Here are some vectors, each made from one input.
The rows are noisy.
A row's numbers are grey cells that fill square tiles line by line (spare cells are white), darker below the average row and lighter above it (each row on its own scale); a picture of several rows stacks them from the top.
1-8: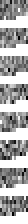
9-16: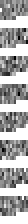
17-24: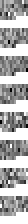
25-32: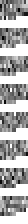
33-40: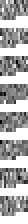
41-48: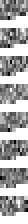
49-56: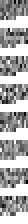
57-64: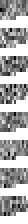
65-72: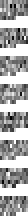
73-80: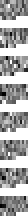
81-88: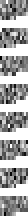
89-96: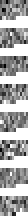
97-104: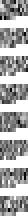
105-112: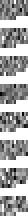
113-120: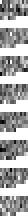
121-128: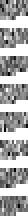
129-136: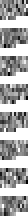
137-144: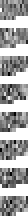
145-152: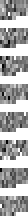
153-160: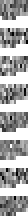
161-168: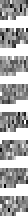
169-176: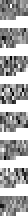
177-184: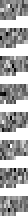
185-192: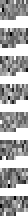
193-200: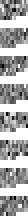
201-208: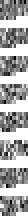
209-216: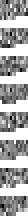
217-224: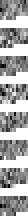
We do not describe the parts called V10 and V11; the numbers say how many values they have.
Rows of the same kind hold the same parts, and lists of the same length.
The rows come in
3 kinds.
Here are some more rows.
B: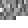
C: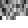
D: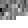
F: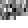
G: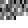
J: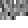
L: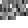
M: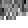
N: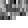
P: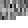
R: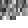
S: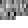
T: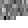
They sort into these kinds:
B, F, J, P, S
C, D, G, M, R
L, N, T

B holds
a value of V10 and a value of V11.
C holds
one of 7 labels.
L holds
one of 7 labels and three true/false values.
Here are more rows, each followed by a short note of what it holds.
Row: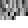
a value of V10 and a value of V11
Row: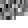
one of 7 labels
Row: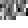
one of 7 labels and three true/false values
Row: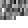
one of 7 labels and three true/false values
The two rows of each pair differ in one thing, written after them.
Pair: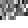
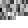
the label
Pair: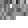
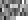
the label
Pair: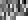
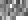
the label
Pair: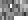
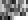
one of the three true/false values
